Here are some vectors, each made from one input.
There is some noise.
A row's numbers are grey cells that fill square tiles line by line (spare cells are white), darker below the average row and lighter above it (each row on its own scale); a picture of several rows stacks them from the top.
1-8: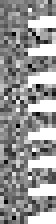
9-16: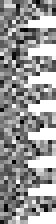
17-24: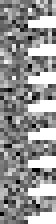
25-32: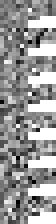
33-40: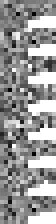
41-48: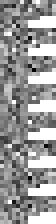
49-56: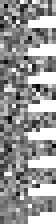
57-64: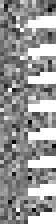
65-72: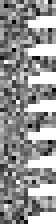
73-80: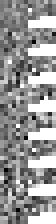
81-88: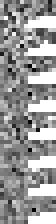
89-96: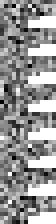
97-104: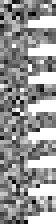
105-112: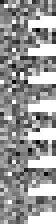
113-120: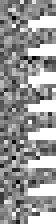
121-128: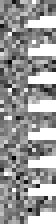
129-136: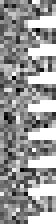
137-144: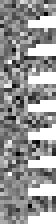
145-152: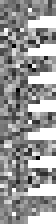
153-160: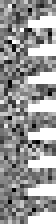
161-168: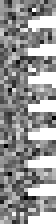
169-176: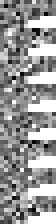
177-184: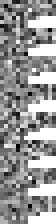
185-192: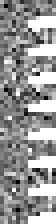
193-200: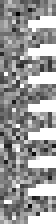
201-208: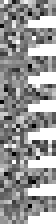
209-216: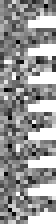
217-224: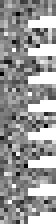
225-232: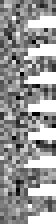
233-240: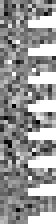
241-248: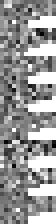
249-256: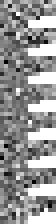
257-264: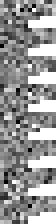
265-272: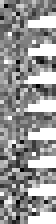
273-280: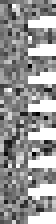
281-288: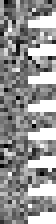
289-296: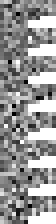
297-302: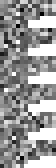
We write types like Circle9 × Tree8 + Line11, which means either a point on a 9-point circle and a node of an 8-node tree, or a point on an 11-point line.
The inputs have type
List2(Circle13).
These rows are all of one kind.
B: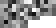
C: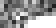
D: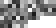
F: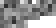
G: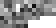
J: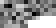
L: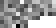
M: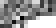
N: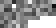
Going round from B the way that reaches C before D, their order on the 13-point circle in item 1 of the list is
B, L, F, C, M, D, J, N, G.
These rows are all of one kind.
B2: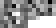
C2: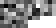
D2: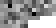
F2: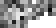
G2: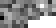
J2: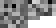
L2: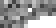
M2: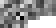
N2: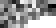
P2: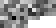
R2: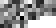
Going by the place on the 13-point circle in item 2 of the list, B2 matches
F2, G2, M2 and R2.
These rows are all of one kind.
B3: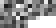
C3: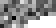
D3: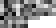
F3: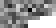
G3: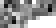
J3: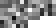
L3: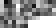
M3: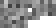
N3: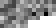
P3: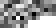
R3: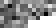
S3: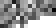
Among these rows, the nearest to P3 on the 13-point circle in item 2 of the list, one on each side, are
J3 and L3.
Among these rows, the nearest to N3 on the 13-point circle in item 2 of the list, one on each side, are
C3 and R3.
